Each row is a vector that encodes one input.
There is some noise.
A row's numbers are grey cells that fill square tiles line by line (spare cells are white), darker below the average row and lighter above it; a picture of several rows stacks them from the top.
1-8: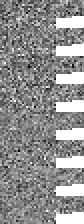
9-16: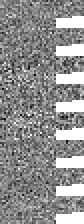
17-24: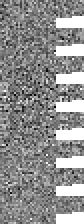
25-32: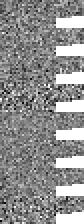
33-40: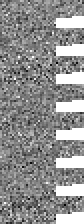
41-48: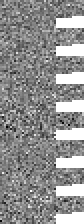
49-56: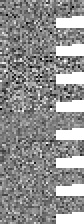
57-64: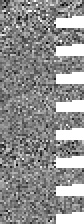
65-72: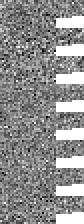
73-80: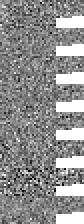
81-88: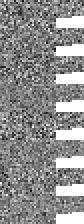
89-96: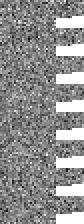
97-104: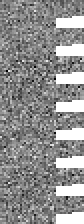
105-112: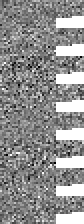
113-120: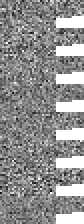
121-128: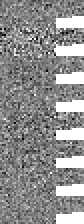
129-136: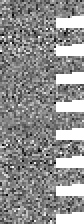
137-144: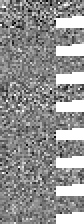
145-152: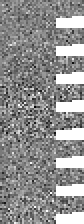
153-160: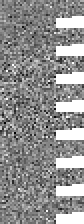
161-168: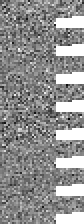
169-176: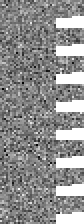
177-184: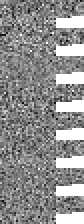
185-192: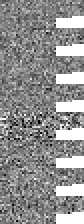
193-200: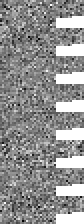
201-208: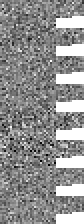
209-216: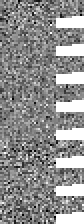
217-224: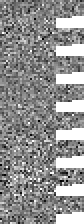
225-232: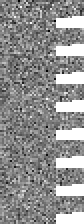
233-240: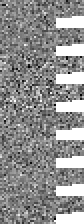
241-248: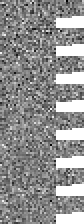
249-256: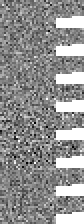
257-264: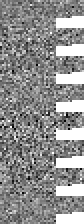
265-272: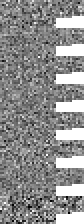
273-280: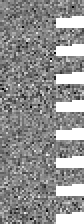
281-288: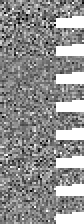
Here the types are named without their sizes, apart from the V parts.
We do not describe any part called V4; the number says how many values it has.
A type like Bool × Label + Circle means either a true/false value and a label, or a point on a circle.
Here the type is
(Circle + Line) × (Tree + Unit) + V4 × V4.
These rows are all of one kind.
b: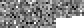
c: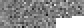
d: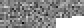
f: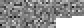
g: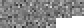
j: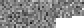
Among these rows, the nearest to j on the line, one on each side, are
c and d.
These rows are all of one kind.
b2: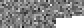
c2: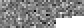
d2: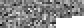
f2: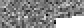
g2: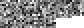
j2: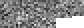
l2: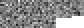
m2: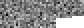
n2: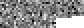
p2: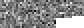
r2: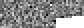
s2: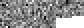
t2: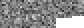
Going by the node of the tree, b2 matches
d2 and n2.
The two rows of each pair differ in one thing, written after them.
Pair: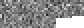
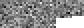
the place on the circle
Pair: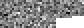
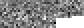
the node of the tree
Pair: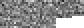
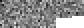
the place on the circle
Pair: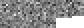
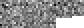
the node of the tree
